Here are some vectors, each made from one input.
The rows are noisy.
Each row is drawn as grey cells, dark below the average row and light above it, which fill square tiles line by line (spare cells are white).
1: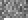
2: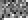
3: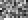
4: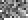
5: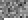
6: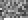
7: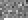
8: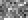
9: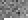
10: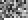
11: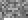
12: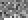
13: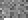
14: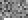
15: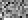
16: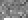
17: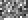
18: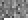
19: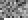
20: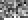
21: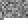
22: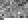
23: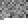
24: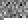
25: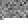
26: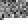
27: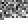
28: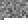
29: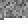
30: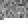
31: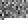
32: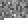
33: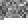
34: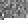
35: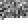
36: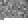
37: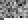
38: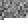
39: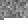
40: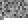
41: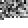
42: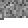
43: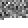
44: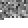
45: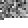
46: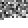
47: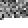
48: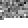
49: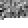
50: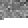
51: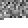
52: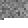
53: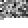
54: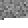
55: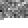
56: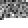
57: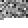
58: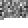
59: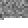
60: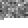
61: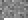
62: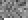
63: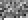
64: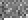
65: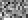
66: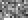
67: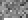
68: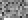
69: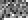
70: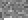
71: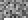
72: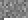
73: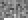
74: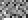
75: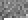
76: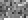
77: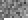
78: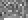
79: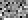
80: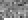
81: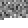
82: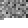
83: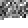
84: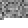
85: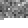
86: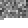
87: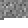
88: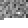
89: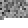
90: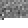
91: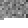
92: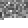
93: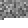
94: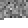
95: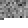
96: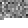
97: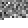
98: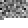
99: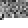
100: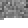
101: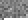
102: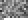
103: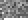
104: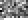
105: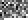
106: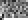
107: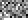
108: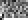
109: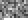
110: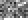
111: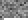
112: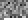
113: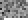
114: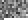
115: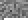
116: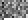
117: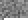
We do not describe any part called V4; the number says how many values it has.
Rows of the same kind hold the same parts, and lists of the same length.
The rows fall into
4 kinds.
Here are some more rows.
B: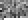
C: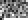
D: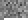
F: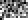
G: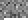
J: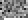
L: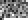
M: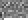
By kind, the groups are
B, D, G
C, F, L
J
M

